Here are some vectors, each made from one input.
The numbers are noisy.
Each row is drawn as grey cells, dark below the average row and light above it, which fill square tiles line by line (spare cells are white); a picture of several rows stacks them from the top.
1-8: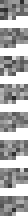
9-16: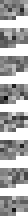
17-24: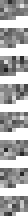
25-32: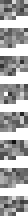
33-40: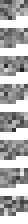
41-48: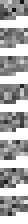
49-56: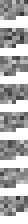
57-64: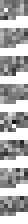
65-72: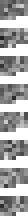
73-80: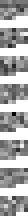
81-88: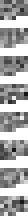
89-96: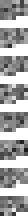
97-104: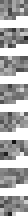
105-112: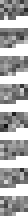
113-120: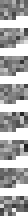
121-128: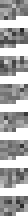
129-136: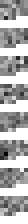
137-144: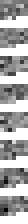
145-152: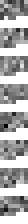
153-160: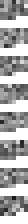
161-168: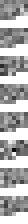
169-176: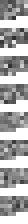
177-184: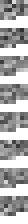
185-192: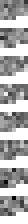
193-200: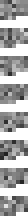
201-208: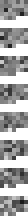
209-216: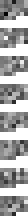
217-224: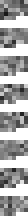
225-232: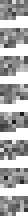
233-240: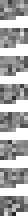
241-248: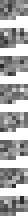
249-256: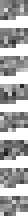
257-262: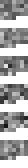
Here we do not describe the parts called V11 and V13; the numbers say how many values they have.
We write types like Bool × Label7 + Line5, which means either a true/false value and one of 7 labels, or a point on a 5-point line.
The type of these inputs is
Tree9 × Tree9 + V11 × V13.
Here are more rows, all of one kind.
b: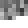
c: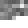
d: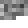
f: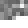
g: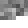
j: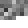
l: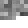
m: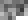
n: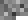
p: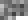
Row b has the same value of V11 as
g and m.
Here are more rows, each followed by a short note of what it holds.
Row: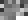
a value of V11 and a value of V13
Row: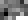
a node of each of two 9-node trees
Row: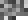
a node of each of two 9-node trees
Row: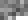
a value of V11 and a value of V13
